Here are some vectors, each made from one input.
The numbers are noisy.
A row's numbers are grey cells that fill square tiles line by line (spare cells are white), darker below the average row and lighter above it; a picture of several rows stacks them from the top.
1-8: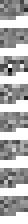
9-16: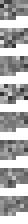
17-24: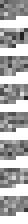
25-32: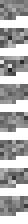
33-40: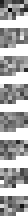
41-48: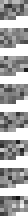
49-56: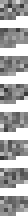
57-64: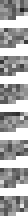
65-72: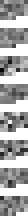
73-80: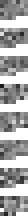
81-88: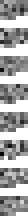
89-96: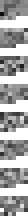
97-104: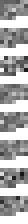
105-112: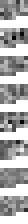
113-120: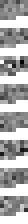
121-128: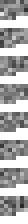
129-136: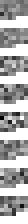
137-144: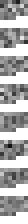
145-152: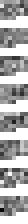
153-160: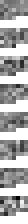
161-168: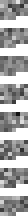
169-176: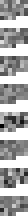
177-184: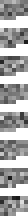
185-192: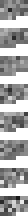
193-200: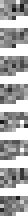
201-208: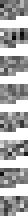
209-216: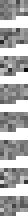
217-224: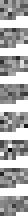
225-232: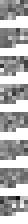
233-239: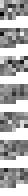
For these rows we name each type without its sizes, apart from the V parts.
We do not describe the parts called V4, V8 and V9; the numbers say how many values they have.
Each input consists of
either a value of V4, a value of V8 and a value of V9, or a list of points on a line.
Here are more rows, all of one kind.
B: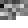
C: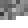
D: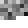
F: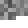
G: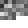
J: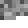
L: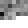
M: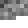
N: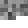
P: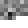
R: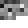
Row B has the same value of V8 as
C, F, G and N.
